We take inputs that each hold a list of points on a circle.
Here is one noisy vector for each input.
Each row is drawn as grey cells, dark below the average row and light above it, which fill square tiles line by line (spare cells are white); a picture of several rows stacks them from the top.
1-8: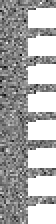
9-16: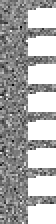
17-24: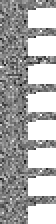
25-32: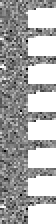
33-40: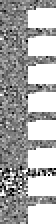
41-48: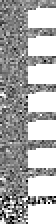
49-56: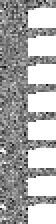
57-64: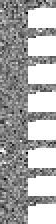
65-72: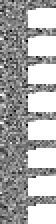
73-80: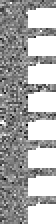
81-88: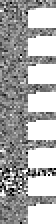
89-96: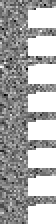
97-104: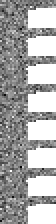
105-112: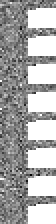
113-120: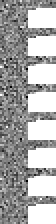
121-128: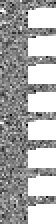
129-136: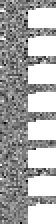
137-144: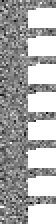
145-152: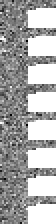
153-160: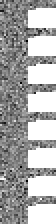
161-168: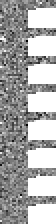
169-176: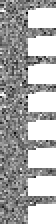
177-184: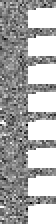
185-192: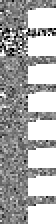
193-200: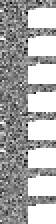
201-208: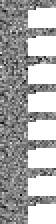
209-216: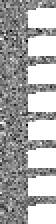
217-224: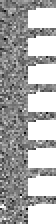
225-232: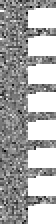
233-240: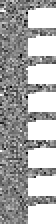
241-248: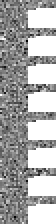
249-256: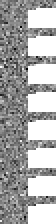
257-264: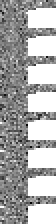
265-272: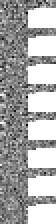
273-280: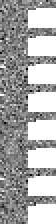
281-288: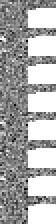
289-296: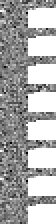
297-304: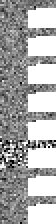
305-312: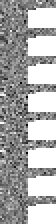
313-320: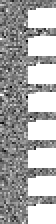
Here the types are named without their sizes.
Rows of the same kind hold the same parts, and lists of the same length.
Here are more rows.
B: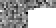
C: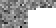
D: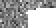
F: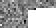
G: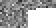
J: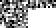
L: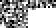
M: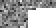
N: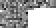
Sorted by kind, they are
B, N
C, F
D, G, M
J, L

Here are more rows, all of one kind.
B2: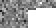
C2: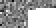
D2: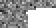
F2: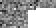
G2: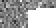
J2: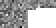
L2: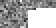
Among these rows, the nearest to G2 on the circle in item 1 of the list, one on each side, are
J2 and L2.
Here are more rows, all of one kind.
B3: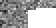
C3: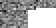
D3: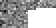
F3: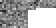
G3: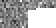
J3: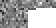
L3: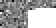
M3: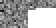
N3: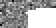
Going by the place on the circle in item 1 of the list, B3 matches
C3, D3 and F3.
